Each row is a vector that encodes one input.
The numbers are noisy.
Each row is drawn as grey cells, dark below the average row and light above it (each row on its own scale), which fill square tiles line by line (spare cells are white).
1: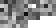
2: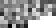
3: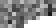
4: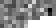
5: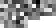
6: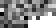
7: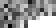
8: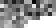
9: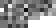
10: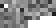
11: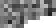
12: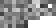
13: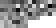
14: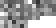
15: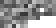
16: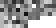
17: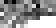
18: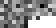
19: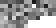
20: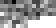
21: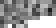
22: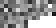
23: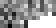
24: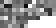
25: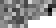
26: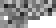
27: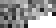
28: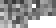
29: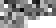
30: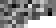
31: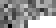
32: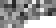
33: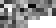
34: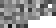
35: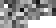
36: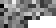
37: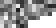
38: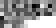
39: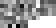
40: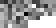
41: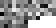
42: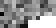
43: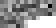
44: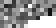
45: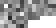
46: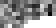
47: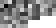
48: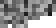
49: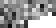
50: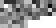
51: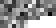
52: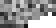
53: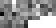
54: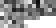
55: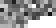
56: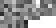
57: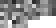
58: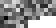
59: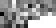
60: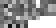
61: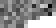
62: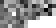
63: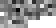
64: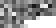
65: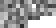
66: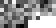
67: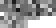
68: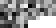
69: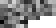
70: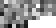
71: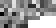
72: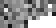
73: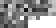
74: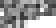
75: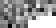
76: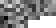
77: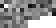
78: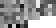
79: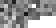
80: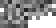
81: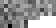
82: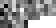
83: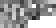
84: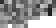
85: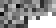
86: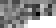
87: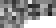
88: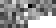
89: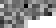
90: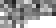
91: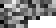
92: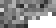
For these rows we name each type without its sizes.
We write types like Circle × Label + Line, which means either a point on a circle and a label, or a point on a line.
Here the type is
Bool × Label + Tree.
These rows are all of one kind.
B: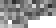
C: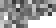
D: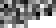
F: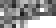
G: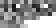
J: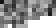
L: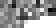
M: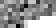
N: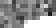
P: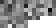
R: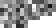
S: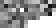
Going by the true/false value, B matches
C and R.
